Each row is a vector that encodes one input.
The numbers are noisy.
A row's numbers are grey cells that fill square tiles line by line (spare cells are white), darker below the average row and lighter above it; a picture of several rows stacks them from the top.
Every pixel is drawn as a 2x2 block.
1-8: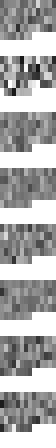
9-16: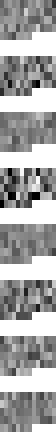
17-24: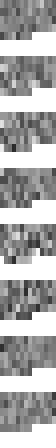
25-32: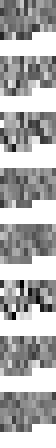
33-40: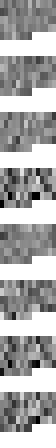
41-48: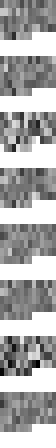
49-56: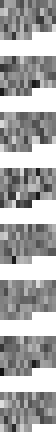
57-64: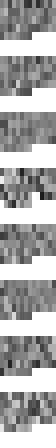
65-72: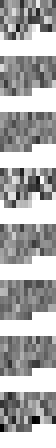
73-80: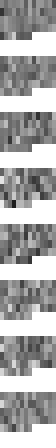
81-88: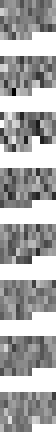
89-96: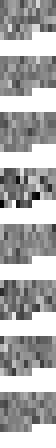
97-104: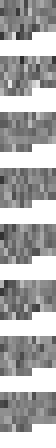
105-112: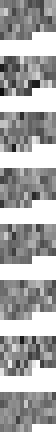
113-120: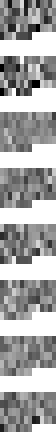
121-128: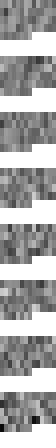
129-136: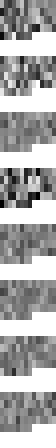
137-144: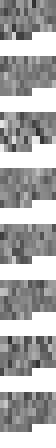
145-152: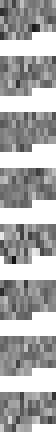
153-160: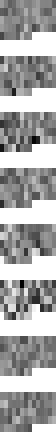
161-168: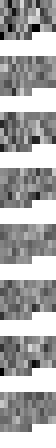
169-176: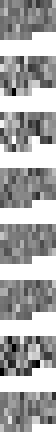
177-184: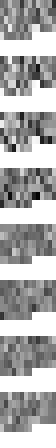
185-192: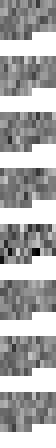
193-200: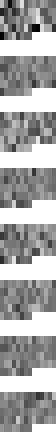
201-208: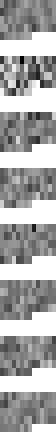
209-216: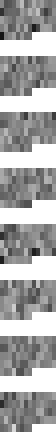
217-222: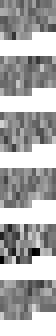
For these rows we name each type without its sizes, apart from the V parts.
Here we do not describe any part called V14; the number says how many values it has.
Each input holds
five true/false values, together with either a point on a line, or a value of V14.
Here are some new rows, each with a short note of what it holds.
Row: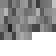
a point on a line and five true/false values
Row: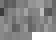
five true/false values and a value of V14
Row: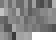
a point on a line and five true/false values
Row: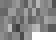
five true/false values and a value of V14
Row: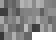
five true/false values and a value of V14
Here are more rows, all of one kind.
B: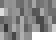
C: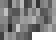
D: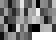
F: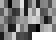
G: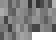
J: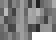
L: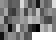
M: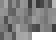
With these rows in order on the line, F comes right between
B and C.
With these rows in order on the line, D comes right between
C and L.
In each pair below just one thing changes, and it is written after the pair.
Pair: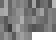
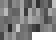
one of the five true/false values
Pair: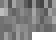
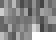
one of the five true/false values
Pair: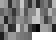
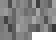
the place on the line
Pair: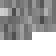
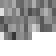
the place on the line
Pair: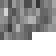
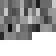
one of the five true/false values
